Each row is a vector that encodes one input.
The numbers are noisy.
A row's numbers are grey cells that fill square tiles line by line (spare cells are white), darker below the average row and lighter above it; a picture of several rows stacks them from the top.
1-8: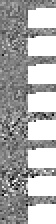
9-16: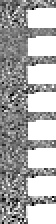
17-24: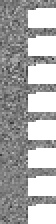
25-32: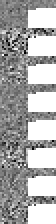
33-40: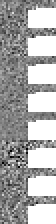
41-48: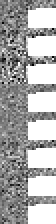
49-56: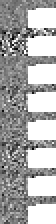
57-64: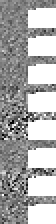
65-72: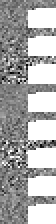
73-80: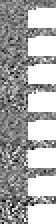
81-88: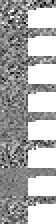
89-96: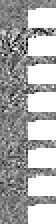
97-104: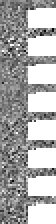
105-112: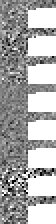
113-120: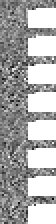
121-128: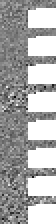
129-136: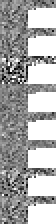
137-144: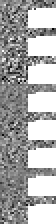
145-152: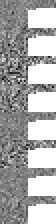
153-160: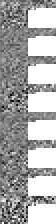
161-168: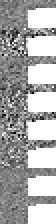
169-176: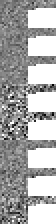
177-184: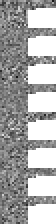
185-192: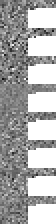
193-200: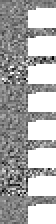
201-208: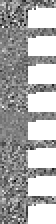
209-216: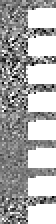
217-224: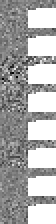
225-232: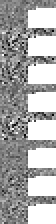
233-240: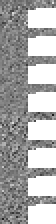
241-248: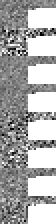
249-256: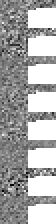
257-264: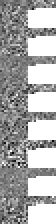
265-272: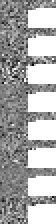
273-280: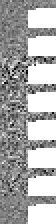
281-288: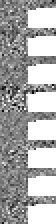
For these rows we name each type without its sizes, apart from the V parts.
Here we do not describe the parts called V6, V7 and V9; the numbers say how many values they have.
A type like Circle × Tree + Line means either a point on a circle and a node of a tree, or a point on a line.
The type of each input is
List(Line) × (Tree + V6) + V7 × V9.
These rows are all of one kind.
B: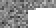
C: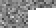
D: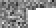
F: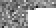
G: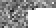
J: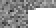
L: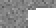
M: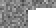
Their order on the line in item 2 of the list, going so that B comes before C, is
M, G, B, C, J, L, F, D.
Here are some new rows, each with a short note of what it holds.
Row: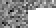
a value of V6, together with a list of two items
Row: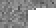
a node of a tree, together with a list of one item
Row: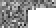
a node of a tree, together with a list of two items
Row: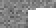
a node of a tree, together with a list of two items
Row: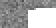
a value of V6, together with a list of two items
